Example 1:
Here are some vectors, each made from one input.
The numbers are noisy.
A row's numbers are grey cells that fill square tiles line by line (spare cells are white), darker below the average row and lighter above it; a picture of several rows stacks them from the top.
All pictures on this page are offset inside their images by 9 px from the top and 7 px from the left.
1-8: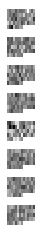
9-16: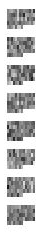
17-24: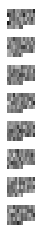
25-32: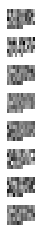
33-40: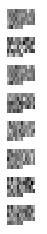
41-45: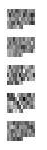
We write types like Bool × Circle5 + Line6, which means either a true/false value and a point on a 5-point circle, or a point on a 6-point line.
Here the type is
Label9.
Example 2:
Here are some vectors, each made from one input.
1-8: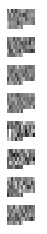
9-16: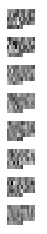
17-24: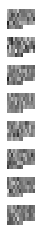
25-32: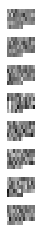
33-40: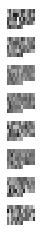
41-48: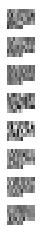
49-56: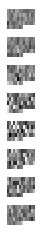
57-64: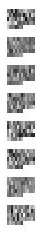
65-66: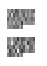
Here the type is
Bool × Bool × Bool × Bool + Unit.
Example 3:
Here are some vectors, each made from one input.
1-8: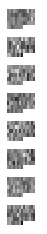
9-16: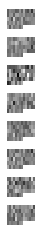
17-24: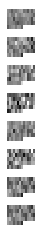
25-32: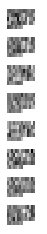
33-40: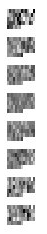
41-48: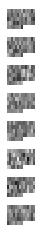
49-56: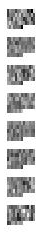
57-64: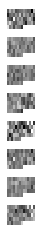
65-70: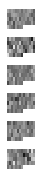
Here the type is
Bool × Bool × Bool × Bool.
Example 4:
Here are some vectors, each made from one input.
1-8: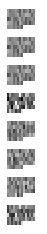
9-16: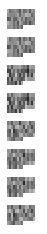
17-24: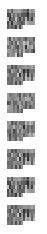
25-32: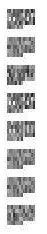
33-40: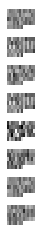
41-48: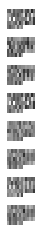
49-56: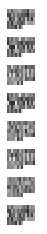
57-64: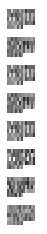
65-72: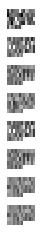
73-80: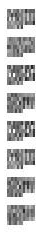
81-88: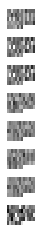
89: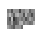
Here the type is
Line10.
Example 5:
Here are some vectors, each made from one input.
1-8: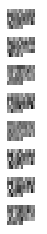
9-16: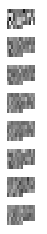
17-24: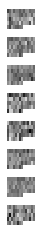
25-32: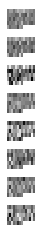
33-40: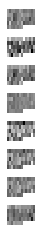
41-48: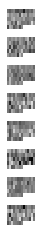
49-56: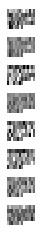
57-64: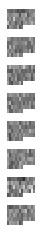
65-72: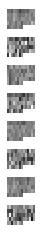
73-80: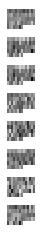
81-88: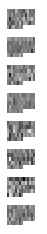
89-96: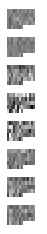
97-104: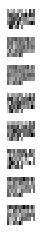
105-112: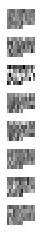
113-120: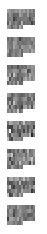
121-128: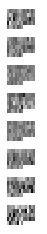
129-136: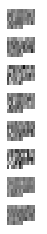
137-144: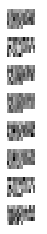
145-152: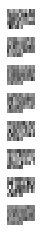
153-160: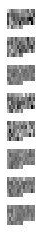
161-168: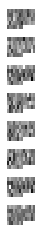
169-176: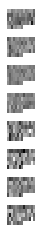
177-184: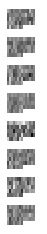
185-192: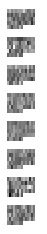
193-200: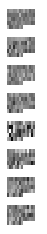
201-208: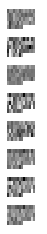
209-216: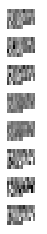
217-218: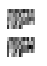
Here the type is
Tree18.
